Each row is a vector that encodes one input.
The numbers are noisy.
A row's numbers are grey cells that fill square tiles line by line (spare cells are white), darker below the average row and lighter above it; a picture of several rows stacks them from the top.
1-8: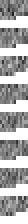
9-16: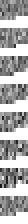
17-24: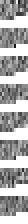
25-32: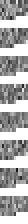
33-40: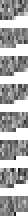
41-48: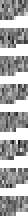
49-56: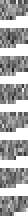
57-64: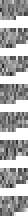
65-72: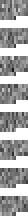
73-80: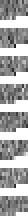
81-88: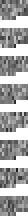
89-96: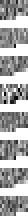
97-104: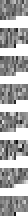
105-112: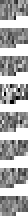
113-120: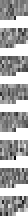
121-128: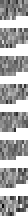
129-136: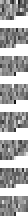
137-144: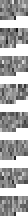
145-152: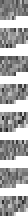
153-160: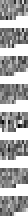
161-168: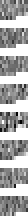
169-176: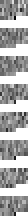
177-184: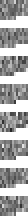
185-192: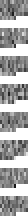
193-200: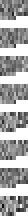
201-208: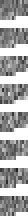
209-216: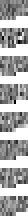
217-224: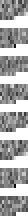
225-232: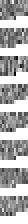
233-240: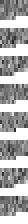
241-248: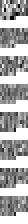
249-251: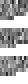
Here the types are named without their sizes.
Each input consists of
a list of points on a line.
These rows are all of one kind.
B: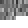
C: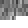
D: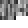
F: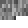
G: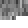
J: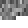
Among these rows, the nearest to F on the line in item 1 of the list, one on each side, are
D and J.
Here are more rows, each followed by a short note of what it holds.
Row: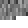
a list of two items
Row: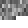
a list of two items
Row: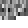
a list of three items
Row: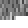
a list of two items
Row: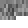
a list of three items
